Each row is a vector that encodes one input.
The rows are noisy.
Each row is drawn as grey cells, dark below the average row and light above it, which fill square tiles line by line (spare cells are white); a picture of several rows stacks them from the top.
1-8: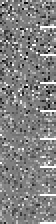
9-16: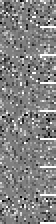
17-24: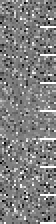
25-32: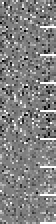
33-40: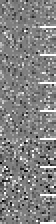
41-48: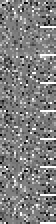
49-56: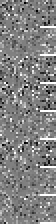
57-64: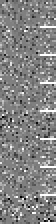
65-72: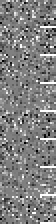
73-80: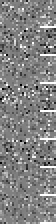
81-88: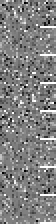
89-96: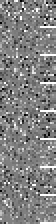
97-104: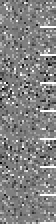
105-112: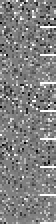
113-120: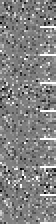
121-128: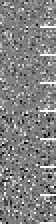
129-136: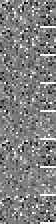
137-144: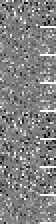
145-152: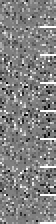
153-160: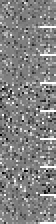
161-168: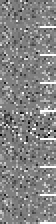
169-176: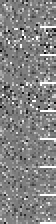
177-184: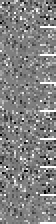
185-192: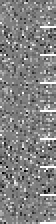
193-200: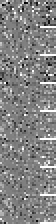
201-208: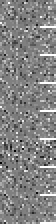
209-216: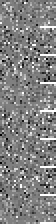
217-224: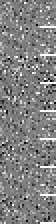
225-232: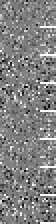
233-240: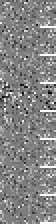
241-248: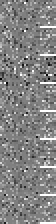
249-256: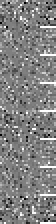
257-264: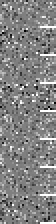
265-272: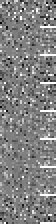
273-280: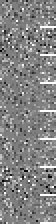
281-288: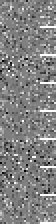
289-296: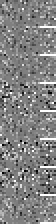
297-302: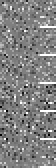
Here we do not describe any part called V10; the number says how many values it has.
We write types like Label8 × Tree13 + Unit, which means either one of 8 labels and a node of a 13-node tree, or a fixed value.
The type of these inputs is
Line6 × Line6 × Line6 × Line6 × V10 + List2(Line8).
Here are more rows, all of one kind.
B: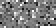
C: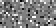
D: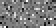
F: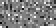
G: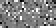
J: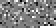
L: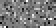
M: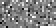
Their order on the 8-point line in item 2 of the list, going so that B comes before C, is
F, G, D, L, M, J, B, C.
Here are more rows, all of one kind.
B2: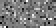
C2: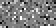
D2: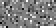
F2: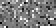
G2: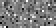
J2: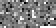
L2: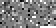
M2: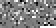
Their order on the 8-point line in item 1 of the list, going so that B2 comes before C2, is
L2, D2, G2, B2, J2, F2, C2, M2.
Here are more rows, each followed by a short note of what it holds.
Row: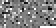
the empty list
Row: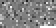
a point on each of four 6-point lines and a value of V10
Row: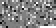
a list of two items
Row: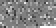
a point on each of four 6-point lines and a value of V10
